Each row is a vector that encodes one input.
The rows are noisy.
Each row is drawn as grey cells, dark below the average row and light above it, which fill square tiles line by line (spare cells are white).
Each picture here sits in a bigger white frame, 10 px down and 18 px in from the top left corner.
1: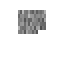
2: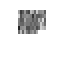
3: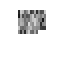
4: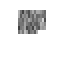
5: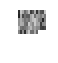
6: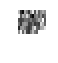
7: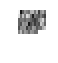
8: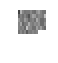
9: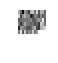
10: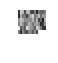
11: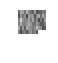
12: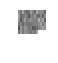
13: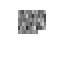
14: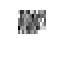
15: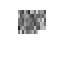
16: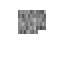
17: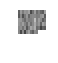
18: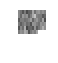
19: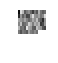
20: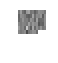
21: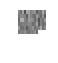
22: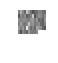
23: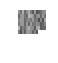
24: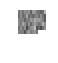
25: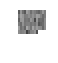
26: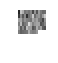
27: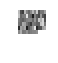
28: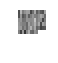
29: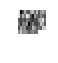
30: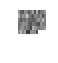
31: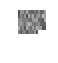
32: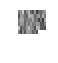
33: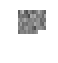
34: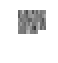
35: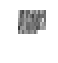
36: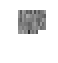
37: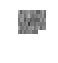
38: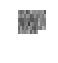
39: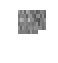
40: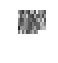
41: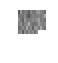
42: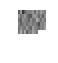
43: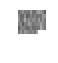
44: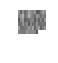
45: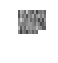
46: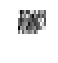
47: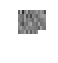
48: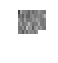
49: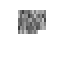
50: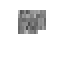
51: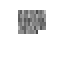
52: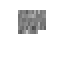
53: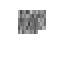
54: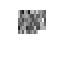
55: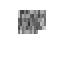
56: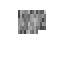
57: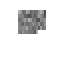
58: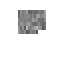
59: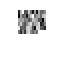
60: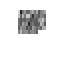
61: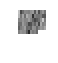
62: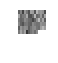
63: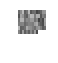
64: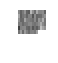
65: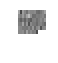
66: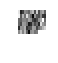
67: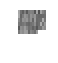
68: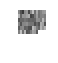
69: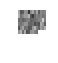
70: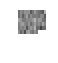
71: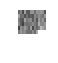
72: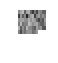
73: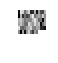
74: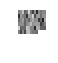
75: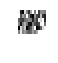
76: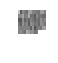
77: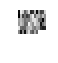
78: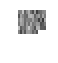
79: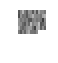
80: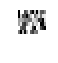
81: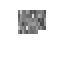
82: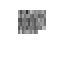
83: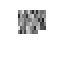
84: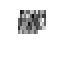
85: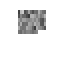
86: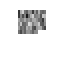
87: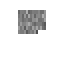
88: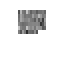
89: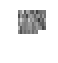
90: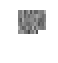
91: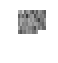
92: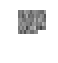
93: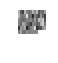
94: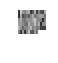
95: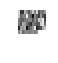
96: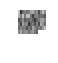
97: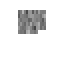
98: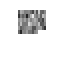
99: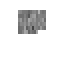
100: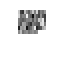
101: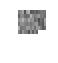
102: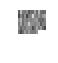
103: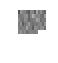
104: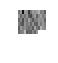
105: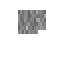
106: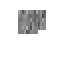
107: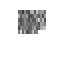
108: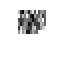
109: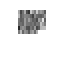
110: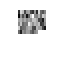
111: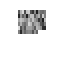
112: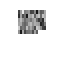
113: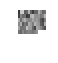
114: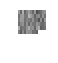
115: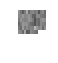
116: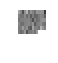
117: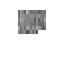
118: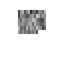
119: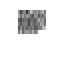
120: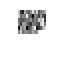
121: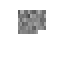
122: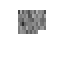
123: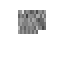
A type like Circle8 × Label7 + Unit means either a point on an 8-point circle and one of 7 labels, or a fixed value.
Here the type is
Line4 × List3(Line6).
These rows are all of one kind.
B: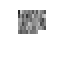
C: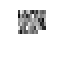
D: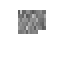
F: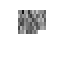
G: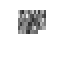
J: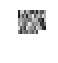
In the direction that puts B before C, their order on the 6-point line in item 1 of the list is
F, B, D, C, G, J.
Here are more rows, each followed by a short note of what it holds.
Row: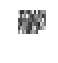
a point on a 4-point line, together with a list of two items
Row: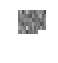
a point on a 4-point line, together with a list of two items
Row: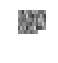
a point on a 4-point line, together with the empty list
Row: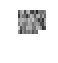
a point on a 4-point line, together with a list of three items
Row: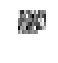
a point on a 4-point line, together with the empty list
